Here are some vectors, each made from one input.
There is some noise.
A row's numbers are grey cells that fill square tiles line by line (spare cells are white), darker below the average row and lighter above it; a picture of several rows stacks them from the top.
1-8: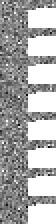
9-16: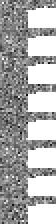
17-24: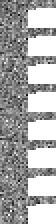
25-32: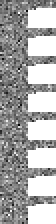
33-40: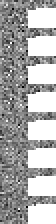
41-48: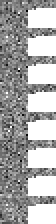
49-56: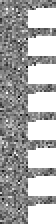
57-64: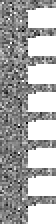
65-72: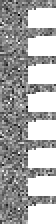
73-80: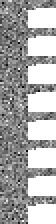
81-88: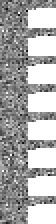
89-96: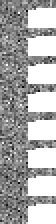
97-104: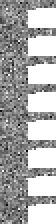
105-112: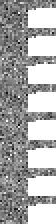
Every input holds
either a point on a 7-point line, or a node of a 10-node tree and a true/false value.
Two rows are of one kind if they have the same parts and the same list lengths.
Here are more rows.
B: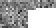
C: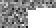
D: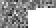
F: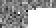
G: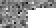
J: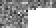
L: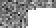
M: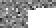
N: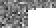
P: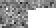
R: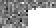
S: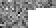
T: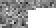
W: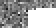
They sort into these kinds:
B, F, G, J, L, M, N, P, R, S, T, W
C, D

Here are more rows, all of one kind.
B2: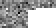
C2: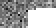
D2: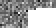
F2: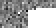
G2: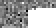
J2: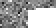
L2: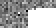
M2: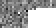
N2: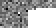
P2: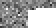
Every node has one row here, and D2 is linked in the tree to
P2.
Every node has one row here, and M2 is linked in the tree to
F2 and P2.
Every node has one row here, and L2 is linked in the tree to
F2 and N2.
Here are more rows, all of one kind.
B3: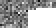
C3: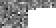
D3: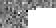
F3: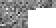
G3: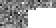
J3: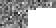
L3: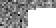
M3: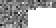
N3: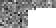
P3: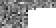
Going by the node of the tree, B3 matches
G3, J3 and M3.
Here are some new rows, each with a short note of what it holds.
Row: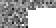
a point on a 7-point line
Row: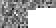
a point on a 7-point line
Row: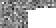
a point on a 7-point line
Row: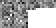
a point on a 7-point line
